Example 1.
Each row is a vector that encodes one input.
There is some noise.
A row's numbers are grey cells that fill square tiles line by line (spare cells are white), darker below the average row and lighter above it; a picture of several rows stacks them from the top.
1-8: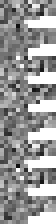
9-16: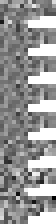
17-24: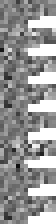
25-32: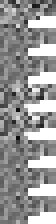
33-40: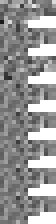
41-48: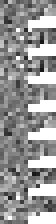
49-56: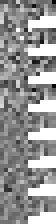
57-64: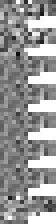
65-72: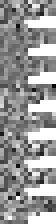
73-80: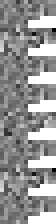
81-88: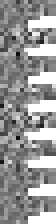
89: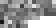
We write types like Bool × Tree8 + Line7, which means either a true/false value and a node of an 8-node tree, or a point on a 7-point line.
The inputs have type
Bool × Bool × Bool.
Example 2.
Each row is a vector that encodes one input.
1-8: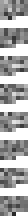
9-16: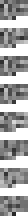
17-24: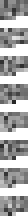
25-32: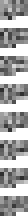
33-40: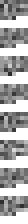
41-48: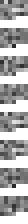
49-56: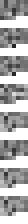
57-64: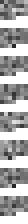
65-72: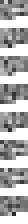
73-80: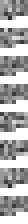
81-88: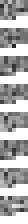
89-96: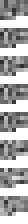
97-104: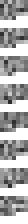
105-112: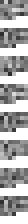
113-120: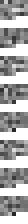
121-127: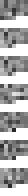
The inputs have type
Line9.
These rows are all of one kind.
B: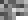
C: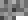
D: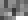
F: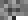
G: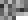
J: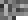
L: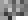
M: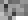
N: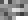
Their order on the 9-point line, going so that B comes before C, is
B, N, L, M, D, C, F, J, G.
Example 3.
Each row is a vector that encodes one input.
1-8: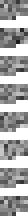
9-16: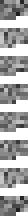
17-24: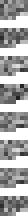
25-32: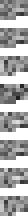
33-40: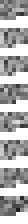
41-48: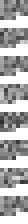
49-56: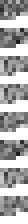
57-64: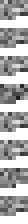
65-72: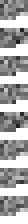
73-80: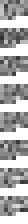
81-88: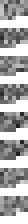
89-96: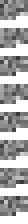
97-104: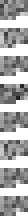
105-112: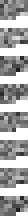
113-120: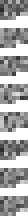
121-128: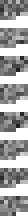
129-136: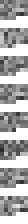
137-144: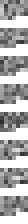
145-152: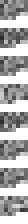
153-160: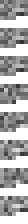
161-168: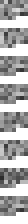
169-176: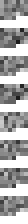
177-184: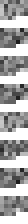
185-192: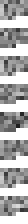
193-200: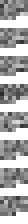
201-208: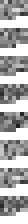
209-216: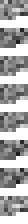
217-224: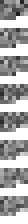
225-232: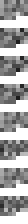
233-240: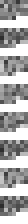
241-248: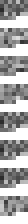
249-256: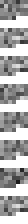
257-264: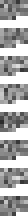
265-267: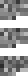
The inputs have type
Line8.
